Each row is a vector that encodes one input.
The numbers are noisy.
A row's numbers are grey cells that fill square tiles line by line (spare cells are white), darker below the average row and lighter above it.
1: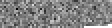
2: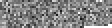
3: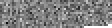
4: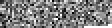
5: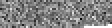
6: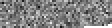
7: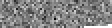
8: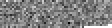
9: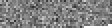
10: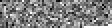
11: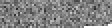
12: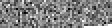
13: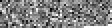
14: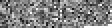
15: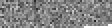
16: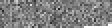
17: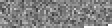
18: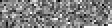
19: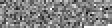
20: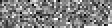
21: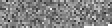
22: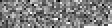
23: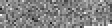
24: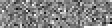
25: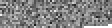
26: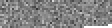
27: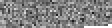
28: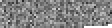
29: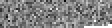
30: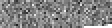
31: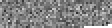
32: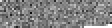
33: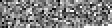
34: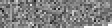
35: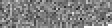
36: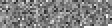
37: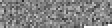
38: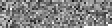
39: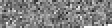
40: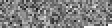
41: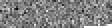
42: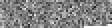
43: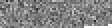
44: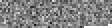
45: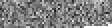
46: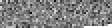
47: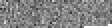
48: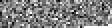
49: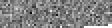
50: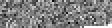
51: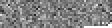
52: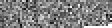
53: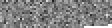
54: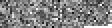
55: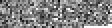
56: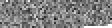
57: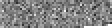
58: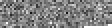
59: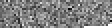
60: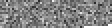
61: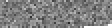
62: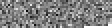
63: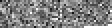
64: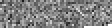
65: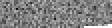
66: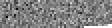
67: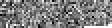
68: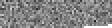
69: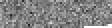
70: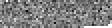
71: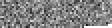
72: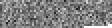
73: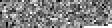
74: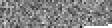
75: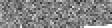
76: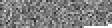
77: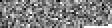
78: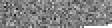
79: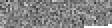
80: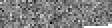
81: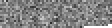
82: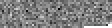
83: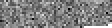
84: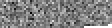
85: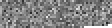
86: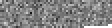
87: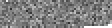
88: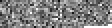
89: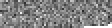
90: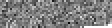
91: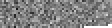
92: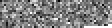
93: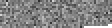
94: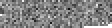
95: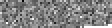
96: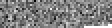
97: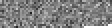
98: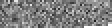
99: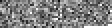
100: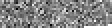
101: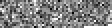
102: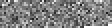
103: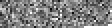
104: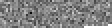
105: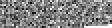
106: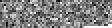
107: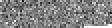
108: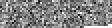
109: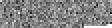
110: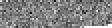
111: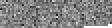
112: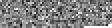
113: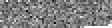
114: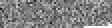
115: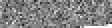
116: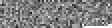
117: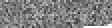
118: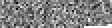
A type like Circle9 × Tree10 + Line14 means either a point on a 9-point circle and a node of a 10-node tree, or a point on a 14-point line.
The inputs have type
Bool × (Label5 × Label5 × Label5 + Unit).
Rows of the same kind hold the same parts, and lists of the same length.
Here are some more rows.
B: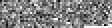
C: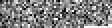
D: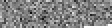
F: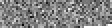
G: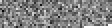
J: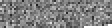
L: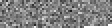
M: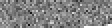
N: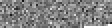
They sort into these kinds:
B, C
D, F, G, J, L, M, N

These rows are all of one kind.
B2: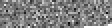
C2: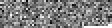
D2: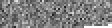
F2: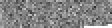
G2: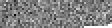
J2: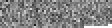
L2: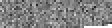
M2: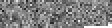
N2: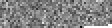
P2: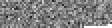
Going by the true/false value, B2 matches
F2, G2, L2 and P2.
